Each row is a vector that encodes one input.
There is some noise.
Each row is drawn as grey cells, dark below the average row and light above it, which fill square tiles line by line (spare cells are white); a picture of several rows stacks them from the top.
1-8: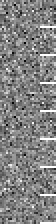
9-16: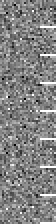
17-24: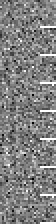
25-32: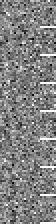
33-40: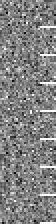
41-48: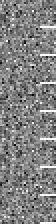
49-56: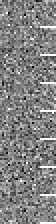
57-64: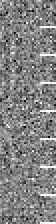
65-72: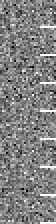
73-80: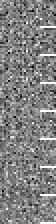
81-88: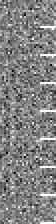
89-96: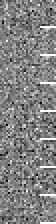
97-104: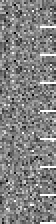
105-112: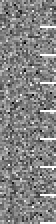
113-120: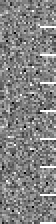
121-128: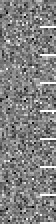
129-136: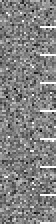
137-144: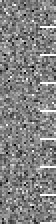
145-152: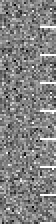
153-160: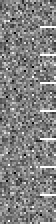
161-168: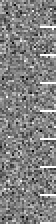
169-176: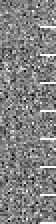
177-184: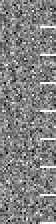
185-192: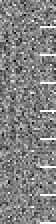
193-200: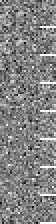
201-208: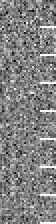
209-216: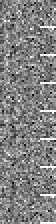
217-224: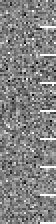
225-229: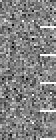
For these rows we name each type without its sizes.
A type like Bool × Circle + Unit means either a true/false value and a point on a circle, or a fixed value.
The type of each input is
(Circle + Unit) × (Label + Line).
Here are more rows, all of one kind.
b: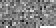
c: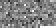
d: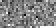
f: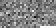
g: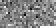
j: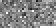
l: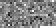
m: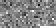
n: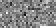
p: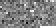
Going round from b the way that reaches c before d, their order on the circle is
b, p, c, l, d, g, j, n, m, f.
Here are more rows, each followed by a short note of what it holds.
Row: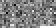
a point on a line
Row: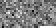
a point on a circle and a label
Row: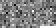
a point on a line
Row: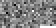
a point on a line
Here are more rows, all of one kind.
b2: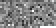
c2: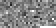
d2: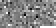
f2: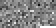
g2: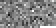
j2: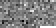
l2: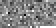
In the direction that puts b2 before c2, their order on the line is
j2, b2, d2, g2, c2, f2, l2.
